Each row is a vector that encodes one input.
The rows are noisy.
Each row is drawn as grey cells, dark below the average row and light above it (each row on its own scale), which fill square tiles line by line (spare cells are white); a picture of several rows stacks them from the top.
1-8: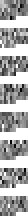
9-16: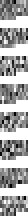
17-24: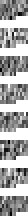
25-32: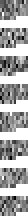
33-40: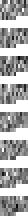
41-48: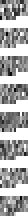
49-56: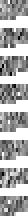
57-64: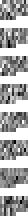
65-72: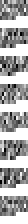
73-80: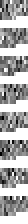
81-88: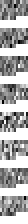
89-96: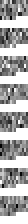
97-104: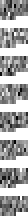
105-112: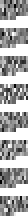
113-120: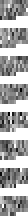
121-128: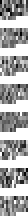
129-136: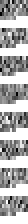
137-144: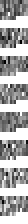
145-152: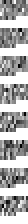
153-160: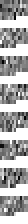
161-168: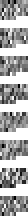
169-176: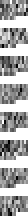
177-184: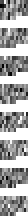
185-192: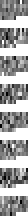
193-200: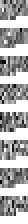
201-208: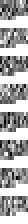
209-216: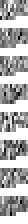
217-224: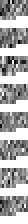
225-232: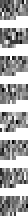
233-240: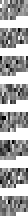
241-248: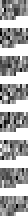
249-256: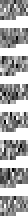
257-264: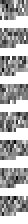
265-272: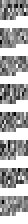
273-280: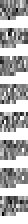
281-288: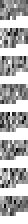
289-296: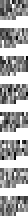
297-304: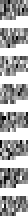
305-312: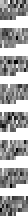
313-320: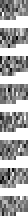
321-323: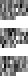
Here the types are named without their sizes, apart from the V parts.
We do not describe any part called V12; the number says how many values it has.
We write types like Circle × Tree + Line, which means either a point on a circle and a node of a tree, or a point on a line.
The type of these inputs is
((Circle + Line) × V12 + Label) × V12.
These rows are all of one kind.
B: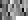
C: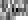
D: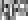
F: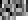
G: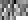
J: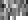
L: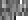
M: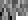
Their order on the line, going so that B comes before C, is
L, F, J, B, C, G, D, M.
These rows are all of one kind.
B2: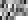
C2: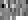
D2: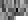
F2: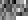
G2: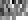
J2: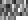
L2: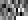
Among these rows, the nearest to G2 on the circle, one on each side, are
J2 and L2.
